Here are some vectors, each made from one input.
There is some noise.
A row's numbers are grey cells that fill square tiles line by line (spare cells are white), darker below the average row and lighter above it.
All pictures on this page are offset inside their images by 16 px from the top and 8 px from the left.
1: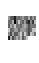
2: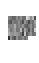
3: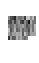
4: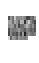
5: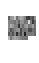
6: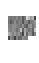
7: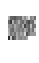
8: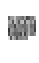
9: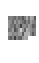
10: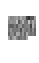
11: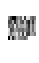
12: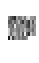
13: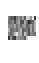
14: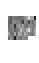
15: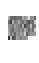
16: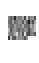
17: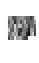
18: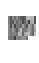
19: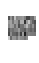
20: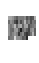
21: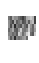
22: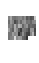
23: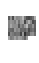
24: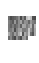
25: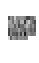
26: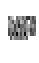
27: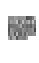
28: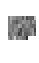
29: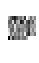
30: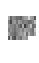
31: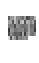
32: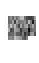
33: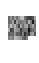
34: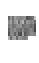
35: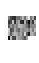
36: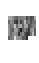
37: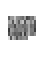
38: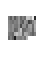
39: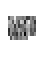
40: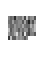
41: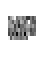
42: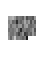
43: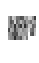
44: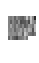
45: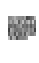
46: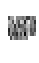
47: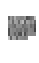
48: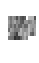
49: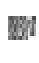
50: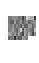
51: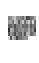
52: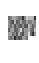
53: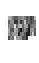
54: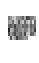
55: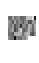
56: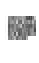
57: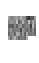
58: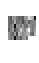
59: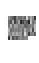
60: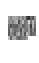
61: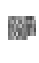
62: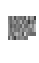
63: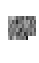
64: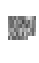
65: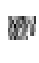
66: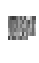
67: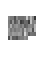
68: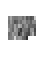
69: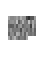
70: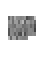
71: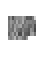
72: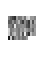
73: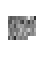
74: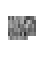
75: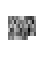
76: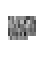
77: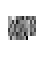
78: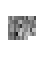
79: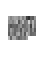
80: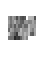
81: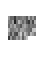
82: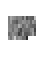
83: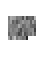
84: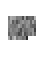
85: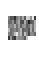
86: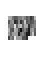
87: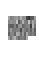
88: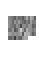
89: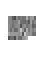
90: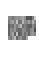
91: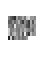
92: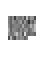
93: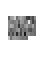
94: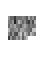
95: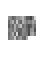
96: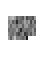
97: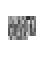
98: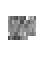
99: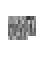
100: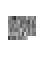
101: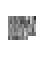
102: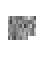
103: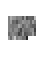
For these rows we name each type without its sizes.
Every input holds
either a label, or a node of a tree.
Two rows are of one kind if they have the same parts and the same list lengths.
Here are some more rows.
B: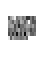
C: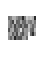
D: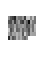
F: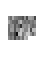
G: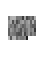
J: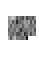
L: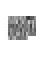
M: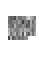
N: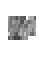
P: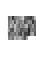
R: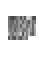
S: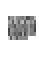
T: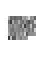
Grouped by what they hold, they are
B, G, J, L, P, S
C, D, F, M, N, R, T

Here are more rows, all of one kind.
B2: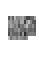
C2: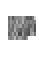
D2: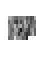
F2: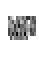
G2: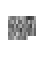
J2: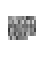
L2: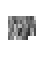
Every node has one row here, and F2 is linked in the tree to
B2.
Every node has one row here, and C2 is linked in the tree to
B2, J2 and L2.
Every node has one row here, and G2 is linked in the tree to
J2.
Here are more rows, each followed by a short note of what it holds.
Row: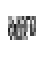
a node of a tree
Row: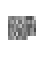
a node of a tree
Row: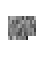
a node of a tree
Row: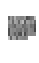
a node of a tree
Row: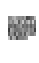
a node of a tree
